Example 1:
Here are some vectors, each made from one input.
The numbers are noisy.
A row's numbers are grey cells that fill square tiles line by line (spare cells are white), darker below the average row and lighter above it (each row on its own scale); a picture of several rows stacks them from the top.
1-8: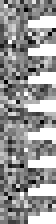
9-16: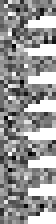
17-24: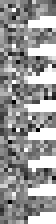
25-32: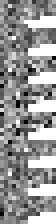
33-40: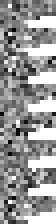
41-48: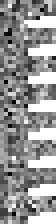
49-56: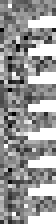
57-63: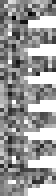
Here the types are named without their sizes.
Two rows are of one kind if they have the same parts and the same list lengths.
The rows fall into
3 kinds.
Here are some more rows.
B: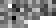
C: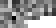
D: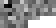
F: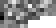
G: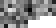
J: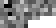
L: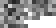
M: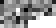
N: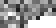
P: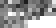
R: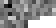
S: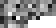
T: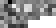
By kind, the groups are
B, C, F, G, N, P, S
D, J, L, R, T
M

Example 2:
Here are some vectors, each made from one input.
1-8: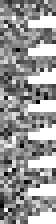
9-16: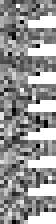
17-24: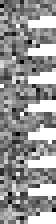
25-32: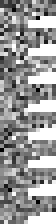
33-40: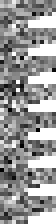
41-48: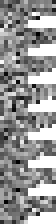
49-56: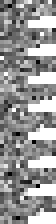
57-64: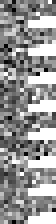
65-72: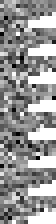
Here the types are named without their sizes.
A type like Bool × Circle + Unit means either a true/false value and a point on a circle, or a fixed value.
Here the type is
List(Line).
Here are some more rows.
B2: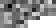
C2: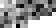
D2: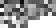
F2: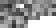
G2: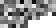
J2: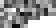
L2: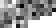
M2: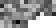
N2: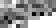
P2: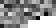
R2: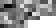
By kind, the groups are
B2, D2, F2, G2, J2, P2, R2
C2, L2, N2
M2

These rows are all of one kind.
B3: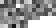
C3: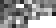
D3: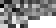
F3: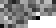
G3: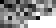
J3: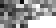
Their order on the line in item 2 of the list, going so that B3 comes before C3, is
G3, B3, F3, C3, D3, J3.
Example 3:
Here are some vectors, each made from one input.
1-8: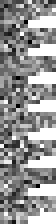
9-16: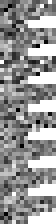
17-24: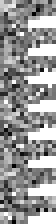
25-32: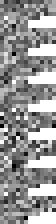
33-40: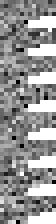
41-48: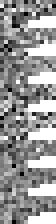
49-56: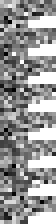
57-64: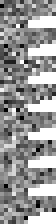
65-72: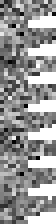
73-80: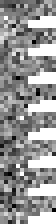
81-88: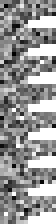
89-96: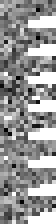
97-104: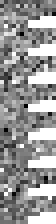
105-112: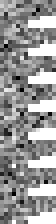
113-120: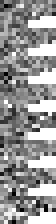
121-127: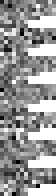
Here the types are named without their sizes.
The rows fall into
3 kinds.
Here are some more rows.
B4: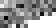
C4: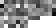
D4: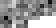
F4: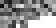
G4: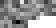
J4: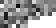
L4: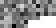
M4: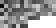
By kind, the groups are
B4, D4, J4
C4, F4, L4, M4
G4

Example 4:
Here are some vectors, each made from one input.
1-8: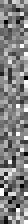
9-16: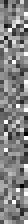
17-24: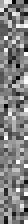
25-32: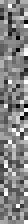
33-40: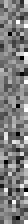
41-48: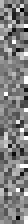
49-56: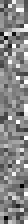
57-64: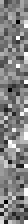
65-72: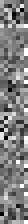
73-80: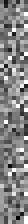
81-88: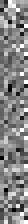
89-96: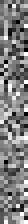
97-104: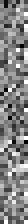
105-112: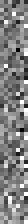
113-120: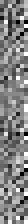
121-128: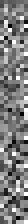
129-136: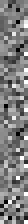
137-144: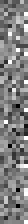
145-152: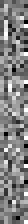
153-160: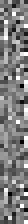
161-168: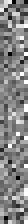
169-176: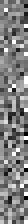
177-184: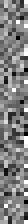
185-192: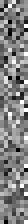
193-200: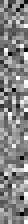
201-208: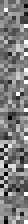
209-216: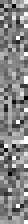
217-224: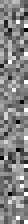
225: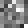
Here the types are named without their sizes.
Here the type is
Bool × Bool × Bool × Label.
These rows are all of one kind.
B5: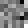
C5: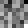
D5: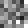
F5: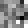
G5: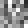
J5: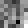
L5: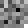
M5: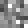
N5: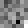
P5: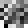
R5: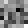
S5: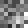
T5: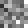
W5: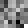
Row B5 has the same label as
D5, F5, M5 and T5.
